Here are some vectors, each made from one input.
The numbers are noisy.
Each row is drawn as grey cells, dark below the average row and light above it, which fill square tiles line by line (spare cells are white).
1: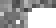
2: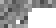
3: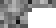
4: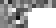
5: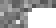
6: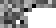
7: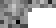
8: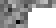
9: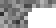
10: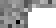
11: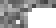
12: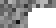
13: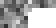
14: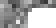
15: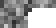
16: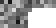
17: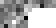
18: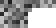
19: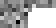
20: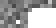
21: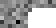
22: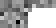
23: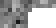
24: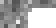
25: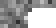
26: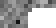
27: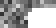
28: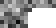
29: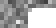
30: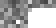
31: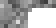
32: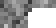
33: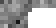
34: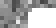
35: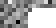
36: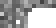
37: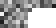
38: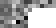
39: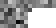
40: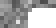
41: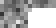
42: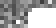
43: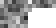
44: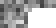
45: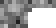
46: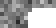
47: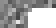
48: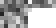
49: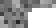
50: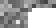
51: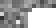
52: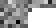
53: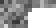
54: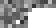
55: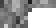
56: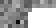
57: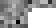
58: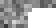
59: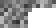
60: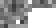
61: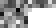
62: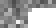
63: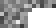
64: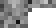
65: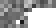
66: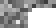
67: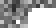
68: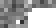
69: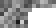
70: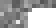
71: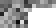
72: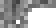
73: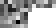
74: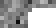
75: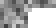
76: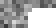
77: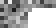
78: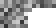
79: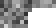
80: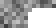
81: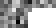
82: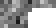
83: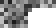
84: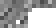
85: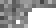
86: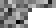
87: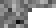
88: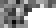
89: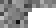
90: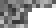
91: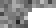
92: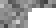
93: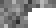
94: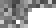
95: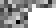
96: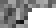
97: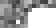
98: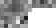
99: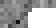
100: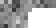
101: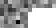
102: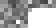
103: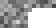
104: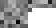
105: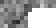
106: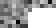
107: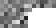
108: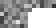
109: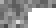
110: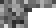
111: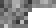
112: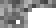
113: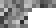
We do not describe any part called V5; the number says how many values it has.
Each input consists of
a true/false value, together with either a node of an 8-node tree, or a value of V5.
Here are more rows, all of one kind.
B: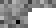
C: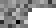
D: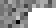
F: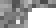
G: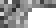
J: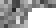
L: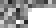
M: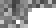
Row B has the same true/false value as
C and D.
